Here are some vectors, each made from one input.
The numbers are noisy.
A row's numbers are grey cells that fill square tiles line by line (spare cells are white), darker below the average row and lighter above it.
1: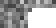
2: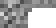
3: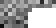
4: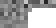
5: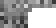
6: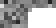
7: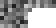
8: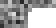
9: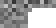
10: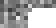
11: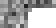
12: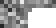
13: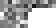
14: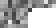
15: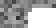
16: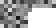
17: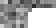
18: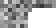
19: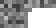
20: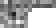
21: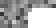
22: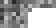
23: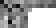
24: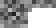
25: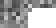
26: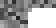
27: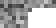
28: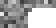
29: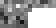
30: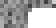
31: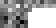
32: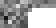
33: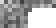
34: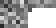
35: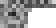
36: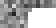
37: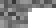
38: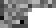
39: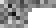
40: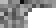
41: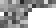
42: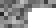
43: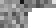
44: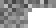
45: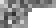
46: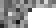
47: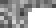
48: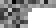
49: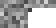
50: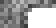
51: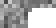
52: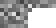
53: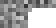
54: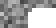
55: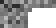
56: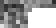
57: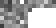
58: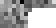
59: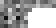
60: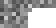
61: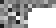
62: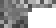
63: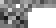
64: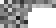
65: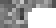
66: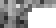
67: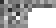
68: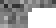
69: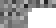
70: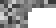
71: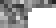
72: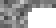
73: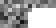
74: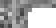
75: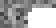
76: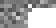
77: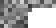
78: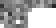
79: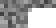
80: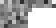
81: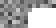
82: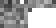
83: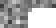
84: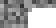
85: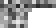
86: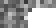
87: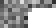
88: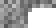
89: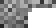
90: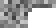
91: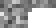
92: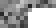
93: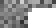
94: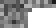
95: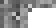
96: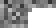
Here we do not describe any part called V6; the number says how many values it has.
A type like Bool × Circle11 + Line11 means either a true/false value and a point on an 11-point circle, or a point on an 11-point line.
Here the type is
(Line5 + Line7) × V6.
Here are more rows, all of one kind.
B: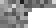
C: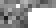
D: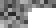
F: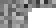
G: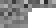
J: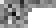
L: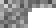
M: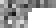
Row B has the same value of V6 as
J and M.
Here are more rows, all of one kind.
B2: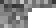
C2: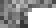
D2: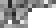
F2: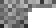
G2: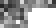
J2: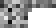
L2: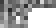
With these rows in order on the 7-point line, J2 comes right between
G2 and L2.
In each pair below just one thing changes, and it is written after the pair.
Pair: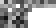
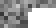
the place on the 5-point line
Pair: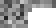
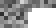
the place on the 5-point line
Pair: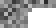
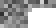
the place on the 5-point line
